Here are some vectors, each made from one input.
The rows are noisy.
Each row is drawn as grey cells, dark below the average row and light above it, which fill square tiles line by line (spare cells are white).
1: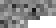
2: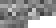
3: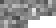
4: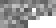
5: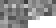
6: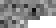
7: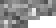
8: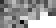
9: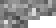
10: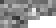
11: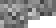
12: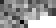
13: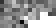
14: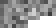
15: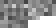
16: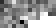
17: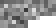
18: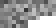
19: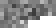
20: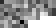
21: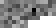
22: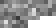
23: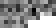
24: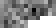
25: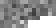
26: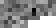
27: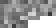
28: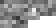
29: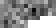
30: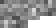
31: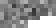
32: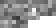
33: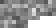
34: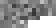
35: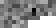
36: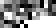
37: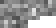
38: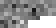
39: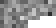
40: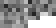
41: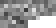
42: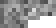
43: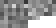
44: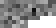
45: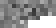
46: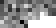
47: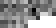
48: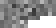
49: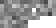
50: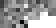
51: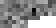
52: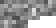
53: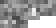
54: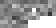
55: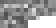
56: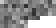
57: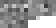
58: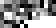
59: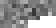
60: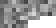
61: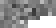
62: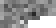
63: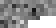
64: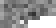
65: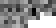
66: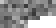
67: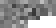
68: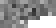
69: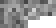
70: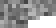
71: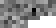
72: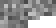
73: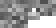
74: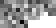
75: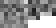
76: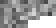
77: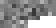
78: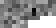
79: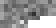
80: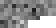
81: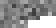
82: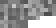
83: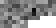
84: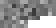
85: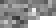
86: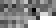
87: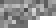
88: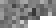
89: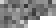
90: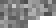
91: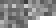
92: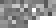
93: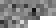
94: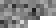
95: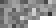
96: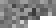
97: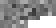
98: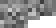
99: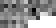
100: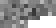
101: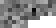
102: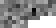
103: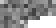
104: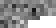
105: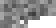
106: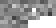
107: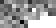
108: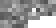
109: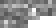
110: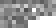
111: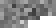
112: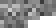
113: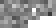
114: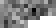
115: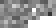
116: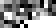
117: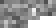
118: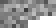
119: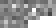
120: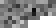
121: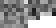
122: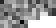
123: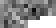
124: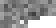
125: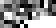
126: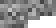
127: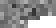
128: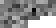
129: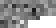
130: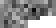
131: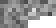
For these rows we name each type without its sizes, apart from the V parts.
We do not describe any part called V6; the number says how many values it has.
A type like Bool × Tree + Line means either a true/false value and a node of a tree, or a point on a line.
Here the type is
List(Bool × V6).
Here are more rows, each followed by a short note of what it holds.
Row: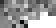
a list of two items
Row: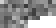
a list of one item
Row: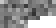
a list of one item
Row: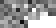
a list of two items
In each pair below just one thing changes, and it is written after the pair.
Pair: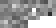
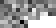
the true/false value in item 1 of the list
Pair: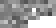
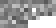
the true/false value in item 2 of the list
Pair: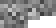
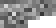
the true/false value in item 2 of the list
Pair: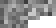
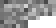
the true/false value in item 2 of the list
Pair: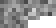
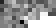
the true/false value in item 1 of the list
